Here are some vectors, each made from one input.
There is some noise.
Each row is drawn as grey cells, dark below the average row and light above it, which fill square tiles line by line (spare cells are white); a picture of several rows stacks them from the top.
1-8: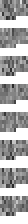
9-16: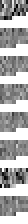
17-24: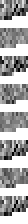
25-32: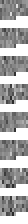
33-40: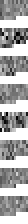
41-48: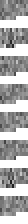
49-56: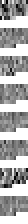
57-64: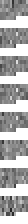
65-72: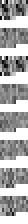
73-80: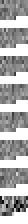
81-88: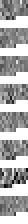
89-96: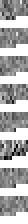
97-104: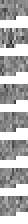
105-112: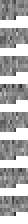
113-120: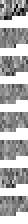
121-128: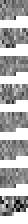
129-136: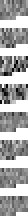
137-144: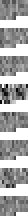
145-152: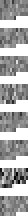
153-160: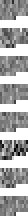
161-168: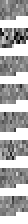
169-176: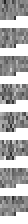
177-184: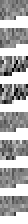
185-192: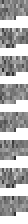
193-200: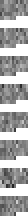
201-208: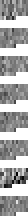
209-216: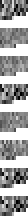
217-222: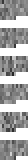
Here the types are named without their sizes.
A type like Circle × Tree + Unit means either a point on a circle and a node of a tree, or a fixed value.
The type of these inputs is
Line + List(Bool × (Label + Line)).
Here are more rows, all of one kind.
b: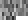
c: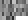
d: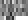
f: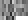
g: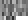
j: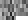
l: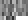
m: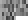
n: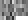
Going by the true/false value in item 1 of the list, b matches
j and m.
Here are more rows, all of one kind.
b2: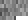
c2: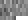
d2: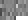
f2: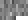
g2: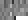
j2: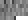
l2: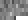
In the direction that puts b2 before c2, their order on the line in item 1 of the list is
b2, c2, d2, f2, l2, j2, g2.
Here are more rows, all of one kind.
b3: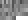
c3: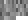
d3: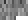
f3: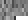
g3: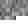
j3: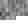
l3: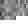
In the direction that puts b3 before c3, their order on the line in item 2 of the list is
f3, d3, g3, b3, l3, c3, j3.
